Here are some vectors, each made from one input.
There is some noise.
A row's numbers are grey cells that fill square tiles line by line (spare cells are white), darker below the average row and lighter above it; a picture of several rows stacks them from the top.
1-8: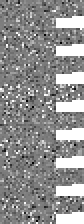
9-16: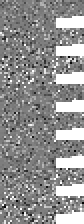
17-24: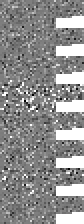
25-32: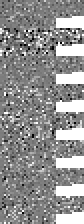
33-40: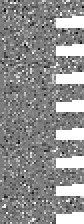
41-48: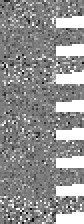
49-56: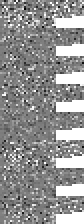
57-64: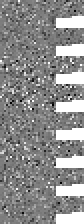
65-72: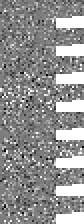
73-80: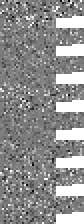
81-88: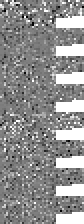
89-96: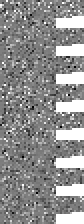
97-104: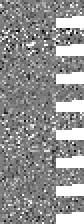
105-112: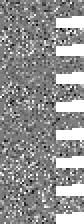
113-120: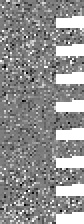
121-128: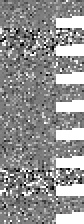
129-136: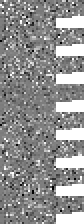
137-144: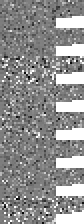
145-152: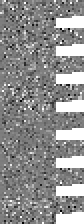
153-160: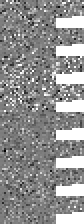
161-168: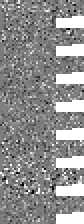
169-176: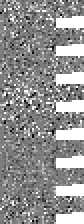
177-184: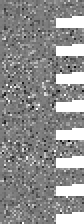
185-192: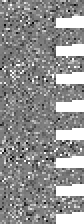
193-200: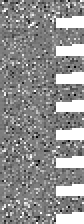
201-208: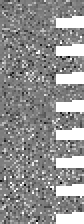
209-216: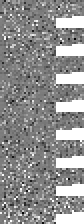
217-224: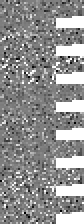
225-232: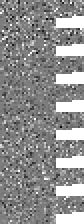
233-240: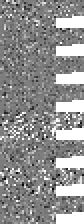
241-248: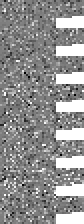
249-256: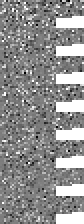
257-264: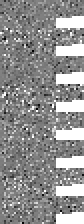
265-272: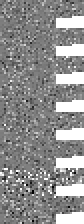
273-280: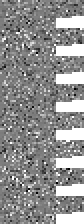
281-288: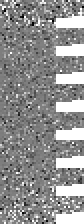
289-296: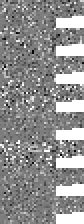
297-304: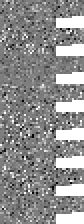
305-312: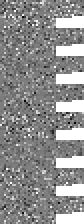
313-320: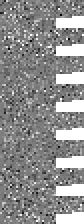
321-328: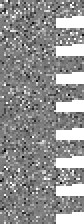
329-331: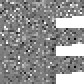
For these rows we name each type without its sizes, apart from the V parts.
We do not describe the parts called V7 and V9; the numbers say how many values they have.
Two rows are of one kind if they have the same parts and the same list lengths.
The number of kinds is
2.
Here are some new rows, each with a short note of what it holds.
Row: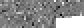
a label, three true/false values, a value of V7 and a value of V9
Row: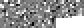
a label, three true/false values, a value of V7 and a value of V9
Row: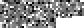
a fixed value
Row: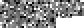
a fixed value
